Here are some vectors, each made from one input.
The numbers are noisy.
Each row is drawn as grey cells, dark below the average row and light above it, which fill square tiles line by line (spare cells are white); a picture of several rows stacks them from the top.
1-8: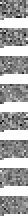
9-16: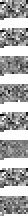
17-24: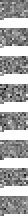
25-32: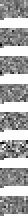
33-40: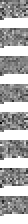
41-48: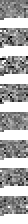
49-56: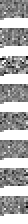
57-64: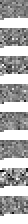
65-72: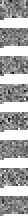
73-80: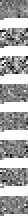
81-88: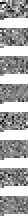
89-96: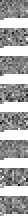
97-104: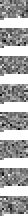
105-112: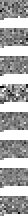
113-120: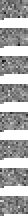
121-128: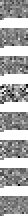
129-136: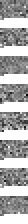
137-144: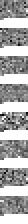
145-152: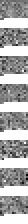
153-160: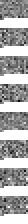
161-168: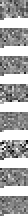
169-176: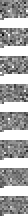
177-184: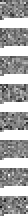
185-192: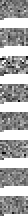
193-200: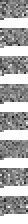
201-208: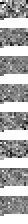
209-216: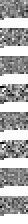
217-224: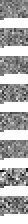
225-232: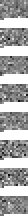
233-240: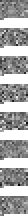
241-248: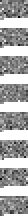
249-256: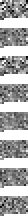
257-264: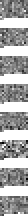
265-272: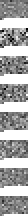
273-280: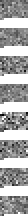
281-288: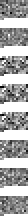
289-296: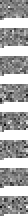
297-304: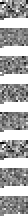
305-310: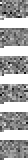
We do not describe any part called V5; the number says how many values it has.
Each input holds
a true/false value and a value of V5, together with a list of up to three items, each a point on a 4-point line and a point on a 6-point line.
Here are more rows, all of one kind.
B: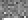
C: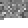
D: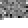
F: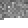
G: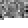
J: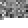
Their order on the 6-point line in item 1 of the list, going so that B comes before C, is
J, D, B, F, C, G.
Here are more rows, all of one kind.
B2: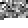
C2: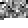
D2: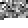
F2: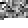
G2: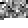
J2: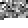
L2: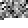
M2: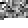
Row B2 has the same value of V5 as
D2 and J2.
